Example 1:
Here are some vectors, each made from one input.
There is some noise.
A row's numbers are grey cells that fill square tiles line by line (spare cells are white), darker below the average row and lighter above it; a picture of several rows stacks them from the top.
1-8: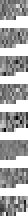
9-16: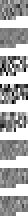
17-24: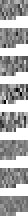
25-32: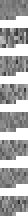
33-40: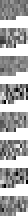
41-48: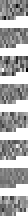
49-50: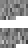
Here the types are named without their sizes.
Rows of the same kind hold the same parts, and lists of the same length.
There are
2 kinds of row.
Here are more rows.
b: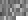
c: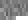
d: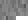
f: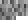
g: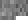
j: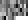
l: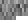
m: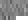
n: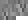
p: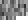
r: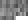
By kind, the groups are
b, c, j, m
d, f, g, l, n, p, r

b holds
a point on a line and a node of a tree.
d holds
a point on a line.
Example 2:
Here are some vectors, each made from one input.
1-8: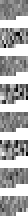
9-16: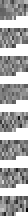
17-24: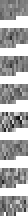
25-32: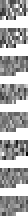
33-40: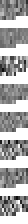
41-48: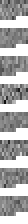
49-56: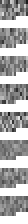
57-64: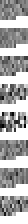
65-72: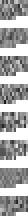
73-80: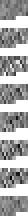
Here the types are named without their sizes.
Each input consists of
a list of points on a circle.
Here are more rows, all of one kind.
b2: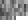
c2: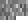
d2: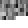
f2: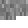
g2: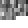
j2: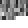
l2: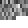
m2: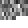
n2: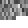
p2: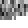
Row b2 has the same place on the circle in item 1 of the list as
l2, n2 and p2.
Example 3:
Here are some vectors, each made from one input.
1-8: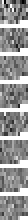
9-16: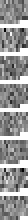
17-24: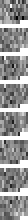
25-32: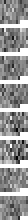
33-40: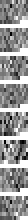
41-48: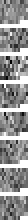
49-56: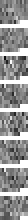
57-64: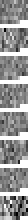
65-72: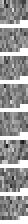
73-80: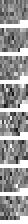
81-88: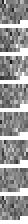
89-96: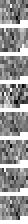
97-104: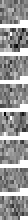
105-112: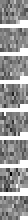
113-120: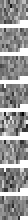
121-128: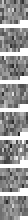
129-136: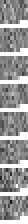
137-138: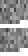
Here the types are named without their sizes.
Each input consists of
a point on a circle, together with either a fixed value, or four true/false values.
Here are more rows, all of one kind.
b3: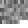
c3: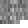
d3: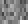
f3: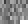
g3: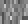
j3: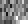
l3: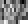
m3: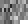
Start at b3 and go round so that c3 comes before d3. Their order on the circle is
b3, f3, c3, m3, g3, l3, d3, j3.
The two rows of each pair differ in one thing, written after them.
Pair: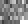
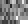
the place on the circle
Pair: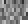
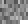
one of the four true/false values
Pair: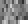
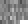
the place on the circle
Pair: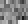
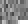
the place on the circle
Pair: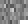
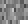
one of the four true/false values
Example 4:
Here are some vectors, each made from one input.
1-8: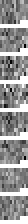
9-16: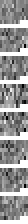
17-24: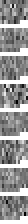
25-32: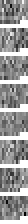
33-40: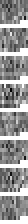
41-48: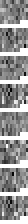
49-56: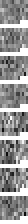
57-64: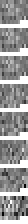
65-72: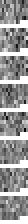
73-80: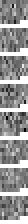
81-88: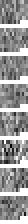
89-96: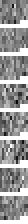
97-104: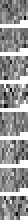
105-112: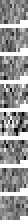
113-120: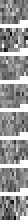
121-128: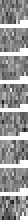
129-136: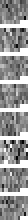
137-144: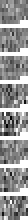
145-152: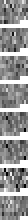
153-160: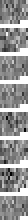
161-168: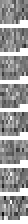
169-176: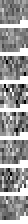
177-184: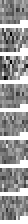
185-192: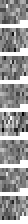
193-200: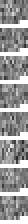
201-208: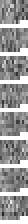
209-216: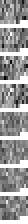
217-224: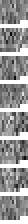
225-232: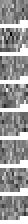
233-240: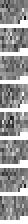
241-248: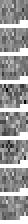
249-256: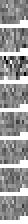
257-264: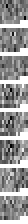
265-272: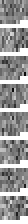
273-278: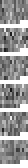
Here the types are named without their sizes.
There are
2 kinds of row.
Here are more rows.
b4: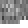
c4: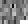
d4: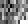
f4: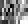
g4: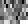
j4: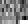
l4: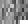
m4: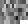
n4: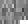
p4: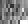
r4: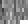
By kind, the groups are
b4, j4, l4, n4, r4
c4, d4, f4, g4, m4, p4

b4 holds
a point on a line.
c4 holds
a point on a line and three true/false values.
